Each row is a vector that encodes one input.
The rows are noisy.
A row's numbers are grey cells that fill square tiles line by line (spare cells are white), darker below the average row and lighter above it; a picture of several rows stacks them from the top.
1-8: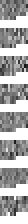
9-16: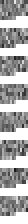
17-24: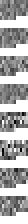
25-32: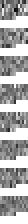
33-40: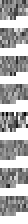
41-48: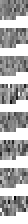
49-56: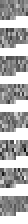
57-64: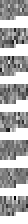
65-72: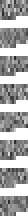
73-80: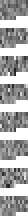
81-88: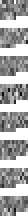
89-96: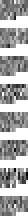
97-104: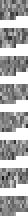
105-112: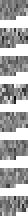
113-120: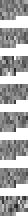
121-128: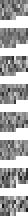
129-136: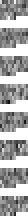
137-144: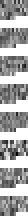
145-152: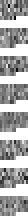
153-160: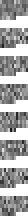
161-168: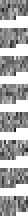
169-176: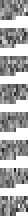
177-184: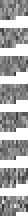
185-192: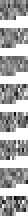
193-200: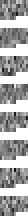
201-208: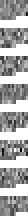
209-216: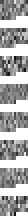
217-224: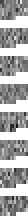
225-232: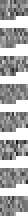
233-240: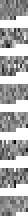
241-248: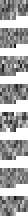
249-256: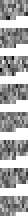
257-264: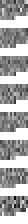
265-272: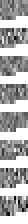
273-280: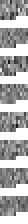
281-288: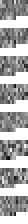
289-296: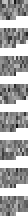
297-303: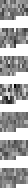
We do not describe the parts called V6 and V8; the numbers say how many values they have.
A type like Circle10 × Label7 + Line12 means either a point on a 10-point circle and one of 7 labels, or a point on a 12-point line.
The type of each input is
Line10 × (Line10 + Line13) + V6 × V8.
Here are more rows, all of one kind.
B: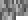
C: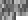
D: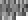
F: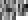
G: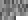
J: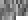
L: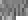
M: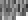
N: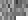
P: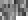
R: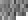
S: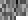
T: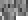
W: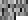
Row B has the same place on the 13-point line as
F, G and N.
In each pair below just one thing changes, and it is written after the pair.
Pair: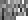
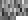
the value of V6
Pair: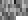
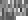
the value of V6
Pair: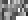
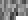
the value of V6
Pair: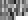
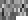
the value of V8
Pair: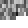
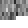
the value of V8
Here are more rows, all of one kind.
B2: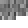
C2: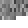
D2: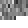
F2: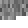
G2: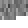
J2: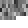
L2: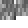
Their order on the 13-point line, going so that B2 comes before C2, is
F2, J2, G2, L2, B2, C2, D2.
